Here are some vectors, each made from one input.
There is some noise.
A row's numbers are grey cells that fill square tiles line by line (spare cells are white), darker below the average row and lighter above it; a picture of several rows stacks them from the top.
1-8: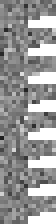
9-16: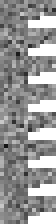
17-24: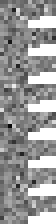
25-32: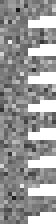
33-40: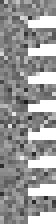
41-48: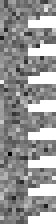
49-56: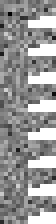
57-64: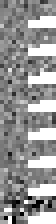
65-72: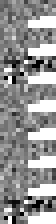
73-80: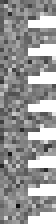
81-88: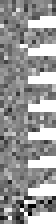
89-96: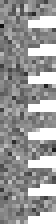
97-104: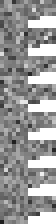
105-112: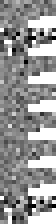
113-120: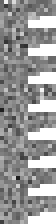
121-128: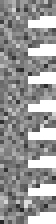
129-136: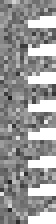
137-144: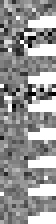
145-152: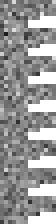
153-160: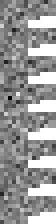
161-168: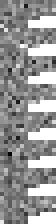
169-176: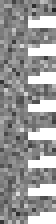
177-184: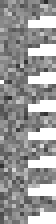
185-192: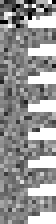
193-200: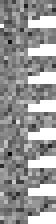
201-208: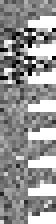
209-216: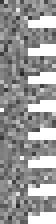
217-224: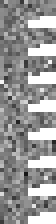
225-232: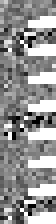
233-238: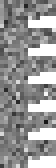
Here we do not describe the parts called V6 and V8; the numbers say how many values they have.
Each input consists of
either one of 4 labels, or a point on a 4-point line, a node of a 9-node tree, four true/false values, a value of V6 and a value of V8.
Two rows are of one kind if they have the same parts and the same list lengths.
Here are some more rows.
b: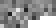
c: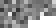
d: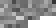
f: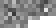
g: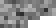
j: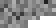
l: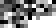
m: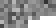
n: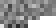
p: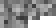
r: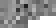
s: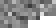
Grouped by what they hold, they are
b, c, d, f, g, j, m, n, p, r, s
l

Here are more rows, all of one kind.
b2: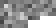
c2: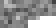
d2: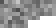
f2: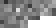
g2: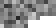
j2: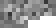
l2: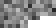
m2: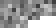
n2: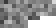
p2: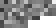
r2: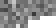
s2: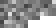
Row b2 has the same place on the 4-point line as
d2, g2, j2 and m2.
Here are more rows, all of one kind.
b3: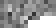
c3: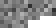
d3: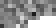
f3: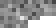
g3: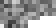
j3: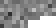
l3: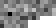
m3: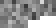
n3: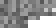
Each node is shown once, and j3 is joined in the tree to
c3.
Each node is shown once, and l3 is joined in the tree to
n3.
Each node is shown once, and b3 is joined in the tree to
f3 and g3.
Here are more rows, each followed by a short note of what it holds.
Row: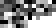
one of 4 labels
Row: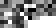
one of 4 labels
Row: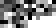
one of 4 labels
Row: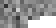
a point on a 4-point line, a node of a 9-node tree, four true/false values, a value of V6 and a value of V8
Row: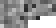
a point on a 4-point line, a node of a 9-node tree, four true/false values, a value of V6 and a value of V8
